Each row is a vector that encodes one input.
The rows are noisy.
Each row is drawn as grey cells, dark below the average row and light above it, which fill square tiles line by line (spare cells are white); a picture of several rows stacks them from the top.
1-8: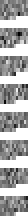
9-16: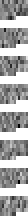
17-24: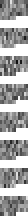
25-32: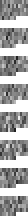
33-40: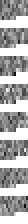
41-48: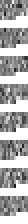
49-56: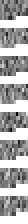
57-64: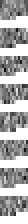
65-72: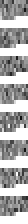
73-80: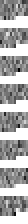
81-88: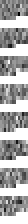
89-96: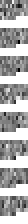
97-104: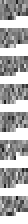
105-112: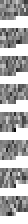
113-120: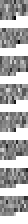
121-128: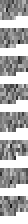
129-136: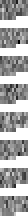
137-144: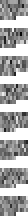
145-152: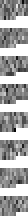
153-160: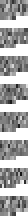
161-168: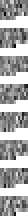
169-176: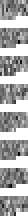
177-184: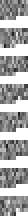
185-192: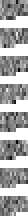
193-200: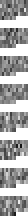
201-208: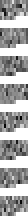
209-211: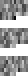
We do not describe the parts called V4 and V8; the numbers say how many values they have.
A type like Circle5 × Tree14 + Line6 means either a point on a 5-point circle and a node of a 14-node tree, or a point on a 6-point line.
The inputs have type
Bool × V8 + (Circle6 + V4) × Label9.
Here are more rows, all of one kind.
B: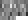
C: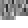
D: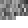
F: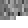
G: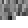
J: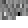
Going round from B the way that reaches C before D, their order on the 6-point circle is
B, G, F, J, C, D.
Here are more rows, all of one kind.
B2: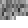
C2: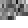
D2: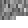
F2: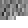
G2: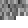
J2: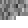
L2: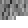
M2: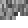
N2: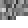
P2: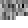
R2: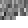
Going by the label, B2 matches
F2, J2 and L2.
